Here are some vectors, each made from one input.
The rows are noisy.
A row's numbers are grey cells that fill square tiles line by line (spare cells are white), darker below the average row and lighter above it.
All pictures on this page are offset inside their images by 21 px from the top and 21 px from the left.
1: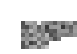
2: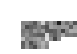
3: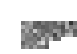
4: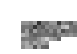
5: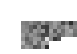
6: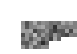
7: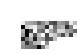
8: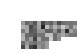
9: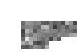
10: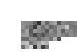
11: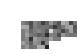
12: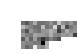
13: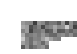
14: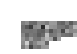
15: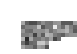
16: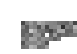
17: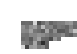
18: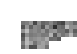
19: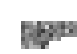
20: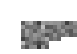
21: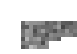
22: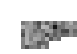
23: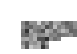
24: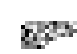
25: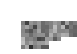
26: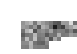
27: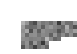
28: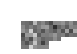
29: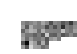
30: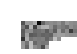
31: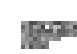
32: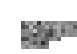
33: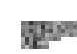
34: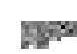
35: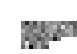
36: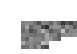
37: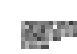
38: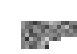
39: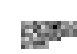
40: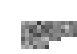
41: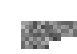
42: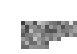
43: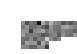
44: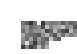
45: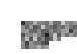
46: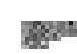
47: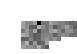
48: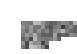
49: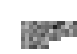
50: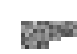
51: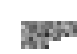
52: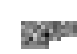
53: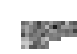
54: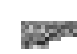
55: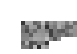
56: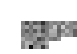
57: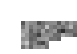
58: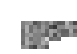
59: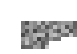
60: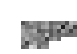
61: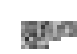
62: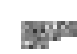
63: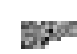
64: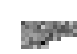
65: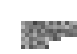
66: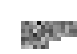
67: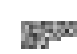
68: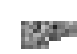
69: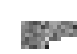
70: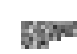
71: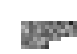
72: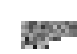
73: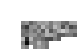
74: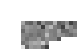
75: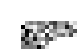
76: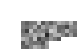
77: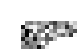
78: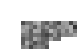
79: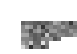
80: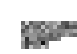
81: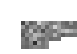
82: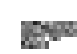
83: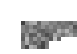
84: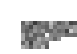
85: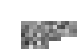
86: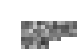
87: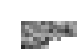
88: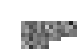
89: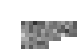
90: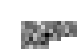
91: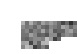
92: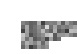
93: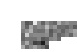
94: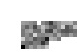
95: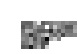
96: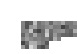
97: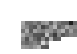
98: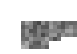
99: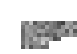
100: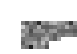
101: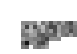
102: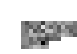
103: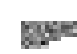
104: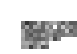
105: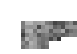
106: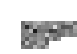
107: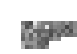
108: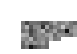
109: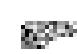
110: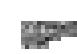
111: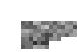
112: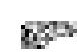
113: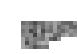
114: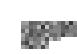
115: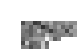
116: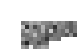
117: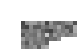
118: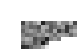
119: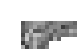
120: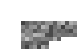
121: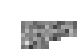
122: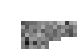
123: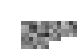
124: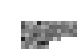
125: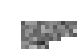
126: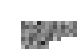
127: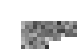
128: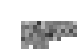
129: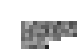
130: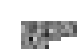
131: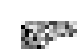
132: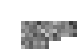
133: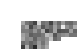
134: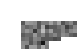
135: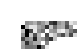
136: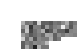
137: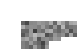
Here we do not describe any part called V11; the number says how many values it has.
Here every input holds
either a fixed value, or one of 10 labels, a true/false value and a value of V11.
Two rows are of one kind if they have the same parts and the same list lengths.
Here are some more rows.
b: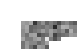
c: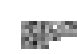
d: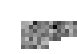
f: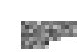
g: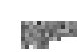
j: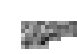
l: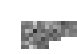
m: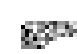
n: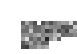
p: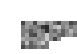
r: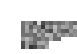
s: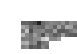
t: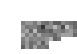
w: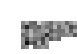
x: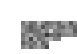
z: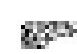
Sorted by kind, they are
b, c, d, f, g, j, l, n, p, r, s, t, w, x
m, z

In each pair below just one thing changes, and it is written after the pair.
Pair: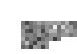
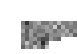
the true/false value
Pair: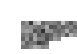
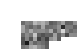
the label
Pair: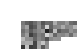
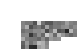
the label
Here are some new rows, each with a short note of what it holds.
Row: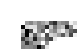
a fixed value
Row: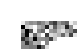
a fixed value
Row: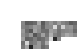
one of 10 labels, a true/false value and a value of V11
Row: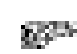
a fixed value
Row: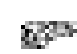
a fixed value
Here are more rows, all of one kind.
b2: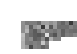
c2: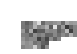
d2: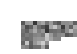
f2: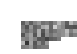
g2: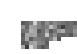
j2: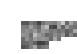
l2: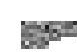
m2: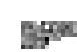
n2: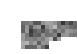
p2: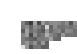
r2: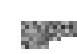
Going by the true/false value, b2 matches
d2, n2 and p2.
